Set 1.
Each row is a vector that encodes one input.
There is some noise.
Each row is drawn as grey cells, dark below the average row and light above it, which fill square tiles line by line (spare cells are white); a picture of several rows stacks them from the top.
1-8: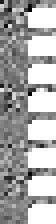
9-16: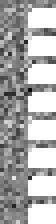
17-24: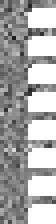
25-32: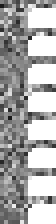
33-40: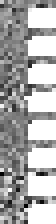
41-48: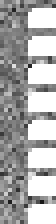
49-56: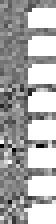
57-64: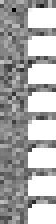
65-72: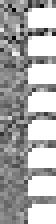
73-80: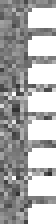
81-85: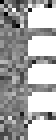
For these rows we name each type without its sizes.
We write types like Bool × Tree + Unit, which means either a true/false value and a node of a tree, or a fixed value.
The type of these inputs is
Line.
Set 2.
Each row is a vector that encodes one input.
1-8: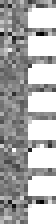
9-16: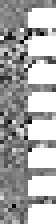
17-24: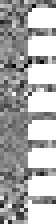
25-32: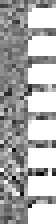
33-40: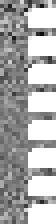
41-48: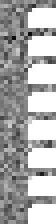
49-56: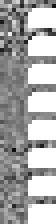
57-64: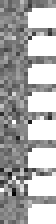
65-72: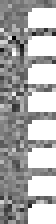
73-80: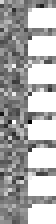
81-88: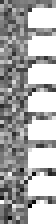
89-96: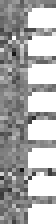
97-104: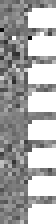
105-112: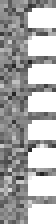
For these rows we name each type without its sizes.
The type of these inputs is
Circle.
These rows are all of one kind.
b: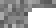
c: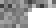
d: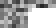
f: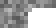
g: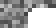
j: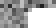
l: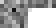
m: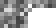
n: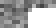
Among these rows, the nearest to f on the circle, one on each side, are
g and l.
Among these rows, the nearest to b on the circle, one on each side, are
j and n.
